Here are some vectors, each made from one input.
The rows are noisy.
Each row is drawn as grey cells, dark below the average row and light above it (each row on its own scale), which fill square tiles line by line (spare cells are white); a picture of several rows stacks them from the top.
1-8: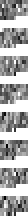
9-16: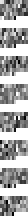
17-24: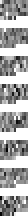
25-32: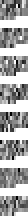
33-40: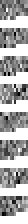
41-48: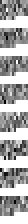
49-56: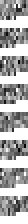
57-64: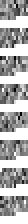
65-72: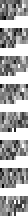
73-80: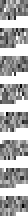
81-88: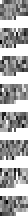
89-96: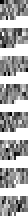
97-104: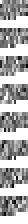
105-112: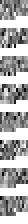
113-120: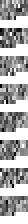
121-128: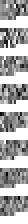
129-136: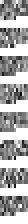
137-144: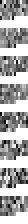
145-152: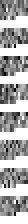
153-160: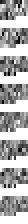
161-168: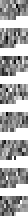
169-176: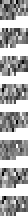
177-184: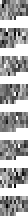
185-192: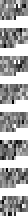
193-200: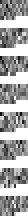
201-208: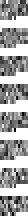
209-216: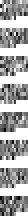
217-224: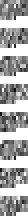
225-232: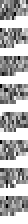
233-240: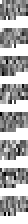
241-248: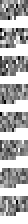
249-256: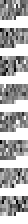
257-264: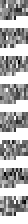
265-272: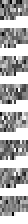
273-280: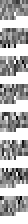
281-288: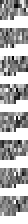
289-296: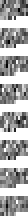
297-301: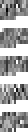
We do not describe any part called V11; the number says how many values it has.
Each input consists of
a point on each of three 7-point lines, together with either a point on a 7-point line, or a value of V11.
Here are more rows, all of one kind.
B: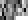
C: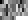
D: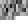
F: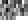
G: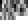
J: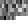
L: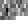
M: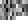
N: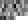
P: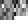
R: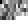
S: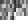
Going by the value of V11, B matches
J and N.
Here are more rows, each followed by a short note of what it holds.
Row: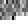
a point on each of three 7-point lines and a value of V11
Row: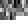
a point on each of three 7-point lines and a value of V11
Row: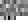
a point on each of four 7-point lines
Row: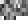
a point on each of four 7-point lines
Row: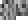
a point on each of four 7-point lines
